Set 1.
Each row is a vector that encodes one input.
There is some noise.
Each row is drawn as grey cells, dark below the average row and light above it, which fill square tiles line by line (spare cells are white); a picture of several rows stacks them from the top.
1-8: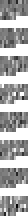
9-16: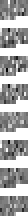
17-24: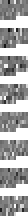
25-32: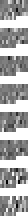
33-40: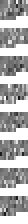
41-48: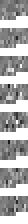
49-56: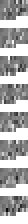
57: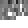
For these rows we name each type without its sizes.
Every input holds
a node of a tree, together with either a fixed value, or three true/false values.
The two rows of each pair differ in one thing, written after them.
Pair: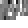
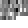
one of the three true/false values
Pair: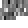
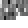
one of the three true/false values
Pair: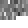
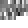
the node of the tree
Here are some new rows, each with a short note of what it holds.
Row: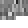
a node of a tree
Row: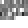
a node of a tree
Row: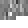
a node of a tree
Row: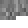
a node of a tree and three true/false values
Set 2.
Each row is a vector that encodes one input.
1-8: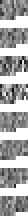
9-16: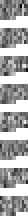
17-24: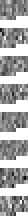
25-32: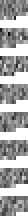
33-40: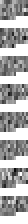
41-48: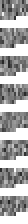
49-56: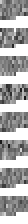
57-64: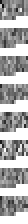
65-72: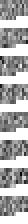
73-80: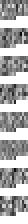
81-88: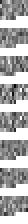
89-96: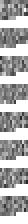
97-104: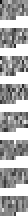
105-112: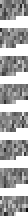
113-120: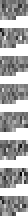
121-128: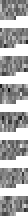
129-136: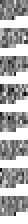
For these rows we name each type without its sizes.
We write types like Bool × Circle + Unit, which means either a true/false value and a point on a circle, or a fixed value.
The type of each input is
(Bool × Bool × Bool + Unit) × (Tree + Unit).
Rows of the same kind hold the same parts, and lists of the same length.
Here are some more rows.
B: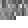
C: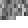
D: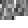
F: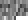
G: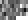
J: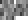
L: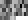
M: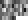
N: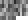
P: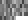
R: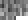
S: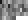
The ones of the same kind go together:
B, F, G, N, R
C, L
D, J, M, S
P

